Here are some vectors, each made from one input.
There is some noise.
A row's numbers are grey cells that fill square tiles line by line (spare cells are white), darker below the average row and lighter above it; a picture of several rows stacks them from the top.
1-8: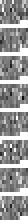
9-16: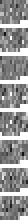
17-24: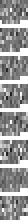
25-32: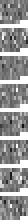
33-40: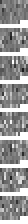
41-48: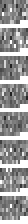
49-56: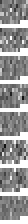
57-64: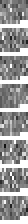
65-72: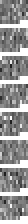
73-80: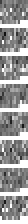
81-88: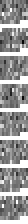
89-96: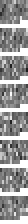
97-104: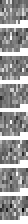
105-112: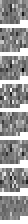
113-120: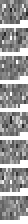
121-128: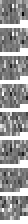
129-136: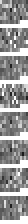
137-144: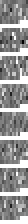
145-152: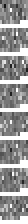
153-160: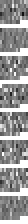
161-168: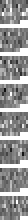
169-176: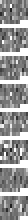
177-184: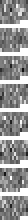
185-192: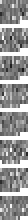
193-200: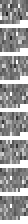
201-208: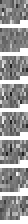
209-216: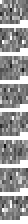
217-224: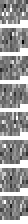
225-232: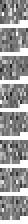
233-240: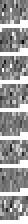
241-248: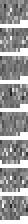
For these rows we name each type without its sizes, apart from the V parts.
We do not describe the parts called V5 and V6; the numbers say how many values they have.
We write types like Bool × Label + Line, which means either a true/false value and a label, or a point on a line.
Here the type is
(List(Line) + Tree × V5) × V6.
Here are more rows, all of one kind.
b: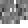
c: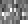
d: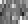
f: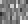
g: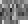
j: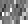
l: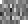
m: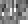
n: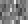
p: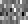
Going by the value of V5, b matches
l, m, n and p.
